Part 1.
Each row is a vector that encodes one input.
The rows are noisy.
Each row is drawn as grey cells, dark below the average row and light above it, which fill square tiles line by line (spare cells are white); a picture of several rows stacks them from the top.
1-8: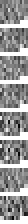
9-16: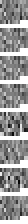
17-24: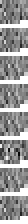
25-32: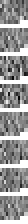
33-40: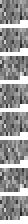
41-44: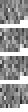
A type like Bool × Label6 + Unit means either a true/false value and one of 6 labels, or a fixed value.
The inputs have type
Line6.
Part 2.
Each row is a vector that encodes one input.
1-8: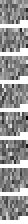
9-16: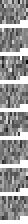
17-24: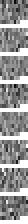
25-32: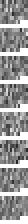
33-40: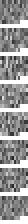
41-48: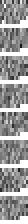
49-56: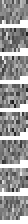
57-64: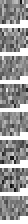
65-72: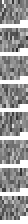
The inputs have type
Circle13.
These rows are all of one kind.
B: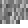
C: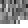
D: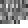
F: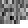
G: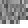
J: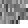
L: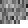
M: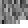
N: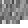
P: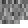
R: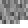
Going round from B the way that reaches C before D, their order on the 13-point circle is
B, J, G, R, P, M, C, D, L, F, N.
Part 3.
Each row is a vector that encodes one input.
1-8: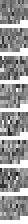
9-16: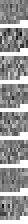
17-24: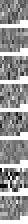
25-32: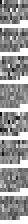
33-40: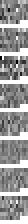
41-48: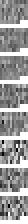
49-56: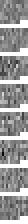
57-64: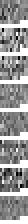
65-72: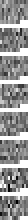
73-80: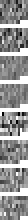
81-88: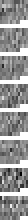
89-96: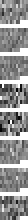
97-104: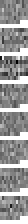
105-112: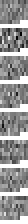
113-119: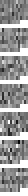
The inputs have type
Tree18 + Unit.
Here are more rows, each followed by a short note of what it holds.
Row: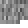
a node of an 18-node tree
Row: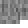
a node of an 18-node tree
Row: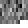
a fixed value
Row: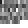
a node of an 18-node tree
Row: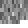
a node of an 18-node tree
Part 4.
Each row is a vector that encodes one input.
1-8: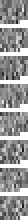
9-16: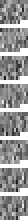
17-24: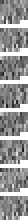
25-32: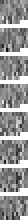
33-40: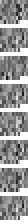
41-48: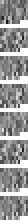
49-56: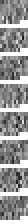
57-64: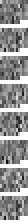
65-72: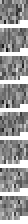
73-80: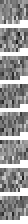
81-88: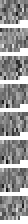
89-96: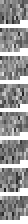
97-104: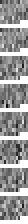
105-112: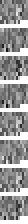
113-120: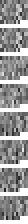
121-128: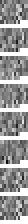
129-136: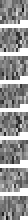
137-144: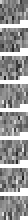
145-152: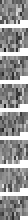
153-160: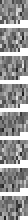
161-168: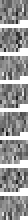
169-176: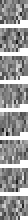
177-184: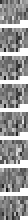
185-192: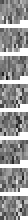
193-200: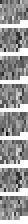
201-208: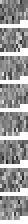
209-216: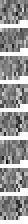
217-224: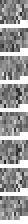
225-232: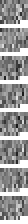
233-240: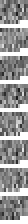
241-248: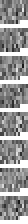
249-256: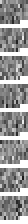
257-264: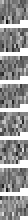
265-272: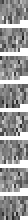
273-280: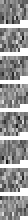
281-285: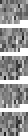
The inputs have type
Bool × Bool × Bool × Bool.
